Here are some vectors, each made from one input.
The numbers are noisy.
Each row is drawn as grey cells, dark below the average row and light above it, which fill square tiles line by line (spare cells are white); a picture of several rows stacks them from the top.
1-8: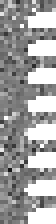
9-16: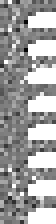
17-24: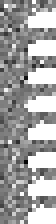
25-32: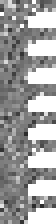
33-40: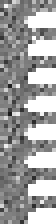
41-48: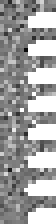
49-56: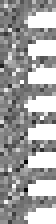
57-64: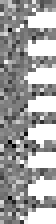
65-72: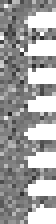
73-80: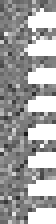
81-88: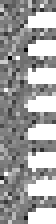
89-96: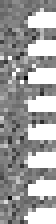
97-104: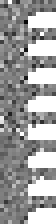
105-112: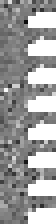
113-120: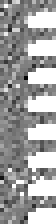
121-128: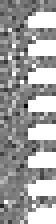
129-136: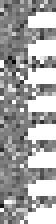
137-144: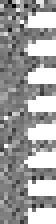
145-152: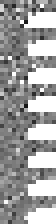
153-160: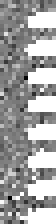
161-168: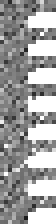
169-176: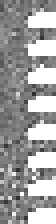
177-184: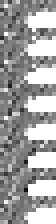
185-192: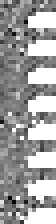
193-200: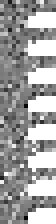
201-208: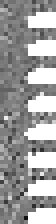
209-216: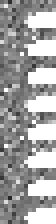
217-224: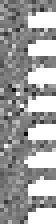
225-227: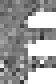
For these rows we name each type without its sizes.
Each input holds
a true/false value, together with either a point on a line, or a node of a tree.
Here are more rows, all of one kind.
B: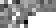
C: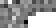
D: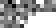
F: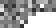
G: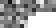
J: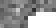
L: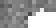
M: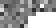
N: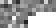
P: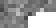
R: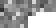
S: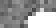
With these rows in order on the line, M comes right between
G and S.
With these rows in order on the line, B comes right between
C and J.
